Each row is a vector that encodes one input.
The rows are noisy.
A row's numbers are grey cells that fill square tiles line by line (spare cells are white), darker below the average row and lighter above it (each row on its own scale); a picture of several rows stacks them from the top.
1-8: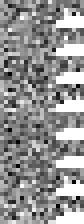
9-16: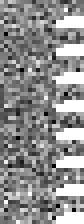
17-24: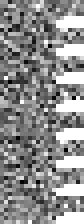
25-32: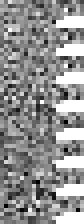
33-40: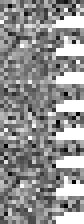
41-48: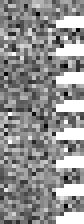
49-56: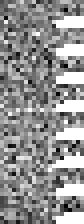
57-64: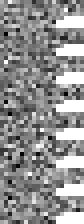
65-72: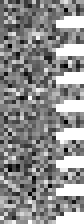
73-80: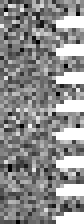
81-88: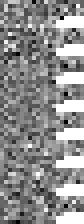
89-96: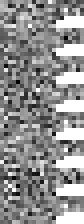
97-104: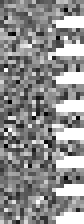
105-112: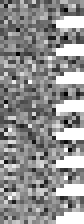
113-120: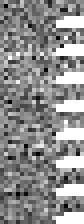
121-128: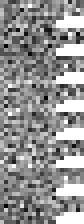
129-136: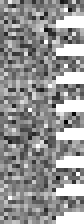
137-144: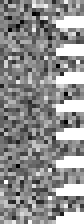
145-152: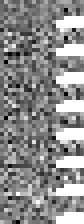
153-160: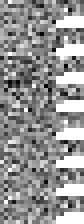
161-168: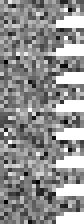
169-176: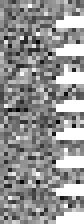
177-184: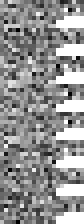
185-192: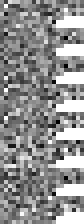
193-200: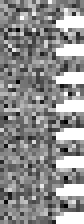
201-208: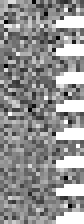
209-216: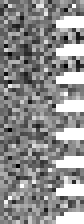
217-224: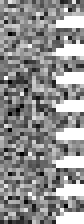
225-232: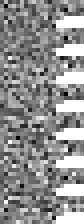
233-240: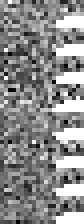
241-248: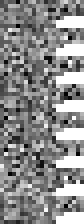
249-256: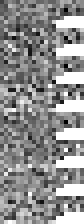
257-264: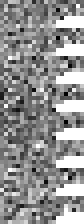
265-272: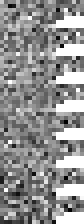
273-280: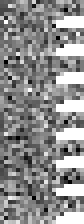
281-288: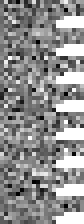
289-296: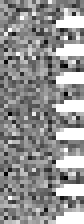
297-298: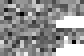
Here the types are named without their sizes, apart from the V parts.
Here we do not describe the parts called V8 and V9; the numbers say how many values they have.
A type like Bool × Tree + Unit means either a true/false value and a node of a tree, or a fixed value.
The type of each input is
(Bool × Bool × Bool × Bool + V9) × V8 + List(Line).
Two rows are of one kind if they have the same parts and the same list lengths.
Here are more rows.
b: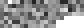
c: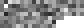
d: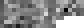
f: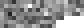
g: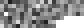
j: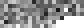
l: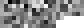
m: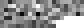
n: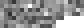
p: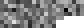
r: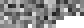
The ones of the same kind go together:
b, j
c
d, p
f, n
g, l, m
r

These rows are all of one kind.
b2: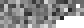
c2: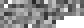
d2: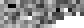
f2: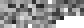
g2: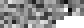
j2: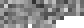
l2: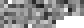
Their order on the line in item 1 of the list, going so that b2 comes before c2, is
f2, d2, b2, j2, c2, l2, g2.
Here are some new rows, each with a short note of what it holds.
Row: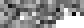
a list of one item
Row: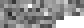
the empty list
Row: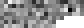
a list of two items
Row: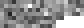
the empty list
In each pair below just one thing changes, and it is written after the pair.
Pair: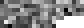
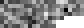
the value of V8
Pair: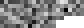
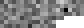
one of the four true/false values
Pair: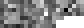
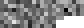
the value of V8
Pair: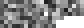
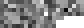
one of the four true/false values
